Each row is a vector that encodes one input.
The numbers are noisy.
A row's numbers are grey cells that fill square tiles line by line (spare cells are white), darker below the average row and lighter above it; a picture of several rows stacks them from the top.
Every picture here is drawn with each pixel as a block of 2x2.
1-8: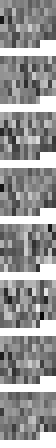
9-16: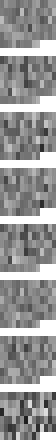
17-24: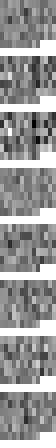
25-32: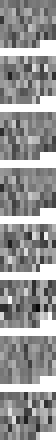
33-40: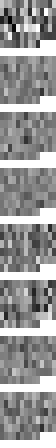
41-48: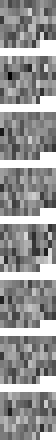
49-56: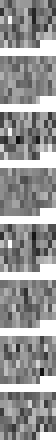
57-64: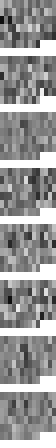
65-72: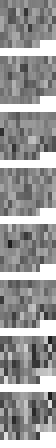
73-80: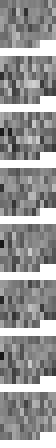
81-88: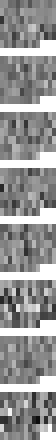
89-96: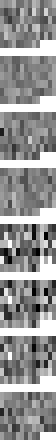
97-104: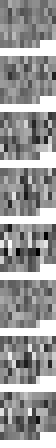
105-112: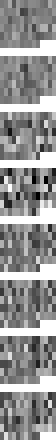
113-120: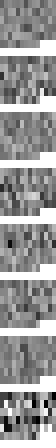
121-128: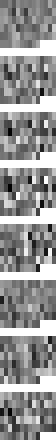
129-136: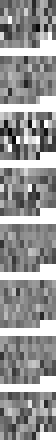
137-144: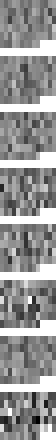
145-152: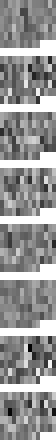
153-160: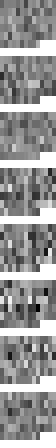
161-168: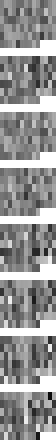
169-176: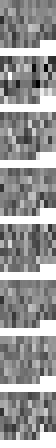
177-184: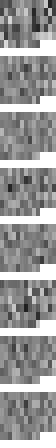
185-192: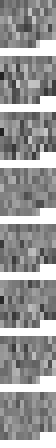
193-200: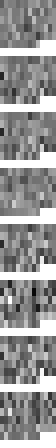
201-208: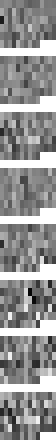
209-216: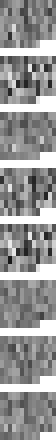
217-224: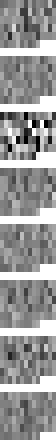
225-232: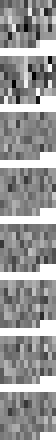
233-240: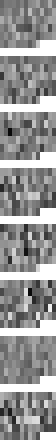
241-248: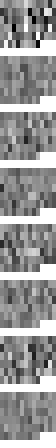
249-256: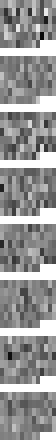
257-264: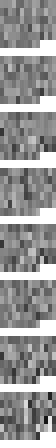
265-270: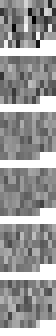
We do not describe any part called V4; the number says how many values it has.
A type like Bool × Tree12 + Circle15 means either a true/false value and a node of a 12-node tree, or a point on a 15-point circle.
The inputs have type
Line6 × V4 + List2(Bool × Line9).
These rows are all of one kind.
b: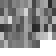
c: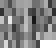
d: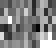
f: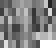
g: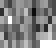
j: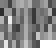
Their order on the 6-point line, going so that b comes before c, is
d, g, b, c, f, j.
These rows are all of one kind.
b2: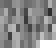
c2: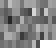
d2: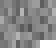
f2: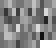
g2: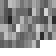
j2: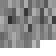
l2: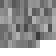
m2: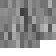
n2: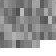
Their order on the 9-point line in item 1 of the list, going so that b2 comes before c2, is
b2, n2, j2, d2, l2, c2, m2, f2, g2.
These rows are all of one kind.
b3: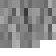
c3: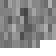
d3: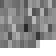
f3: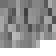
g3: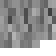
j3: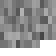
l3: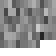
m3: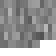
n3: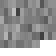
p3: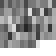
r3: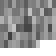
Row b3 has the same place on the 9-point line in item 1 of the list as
p3 and r3.
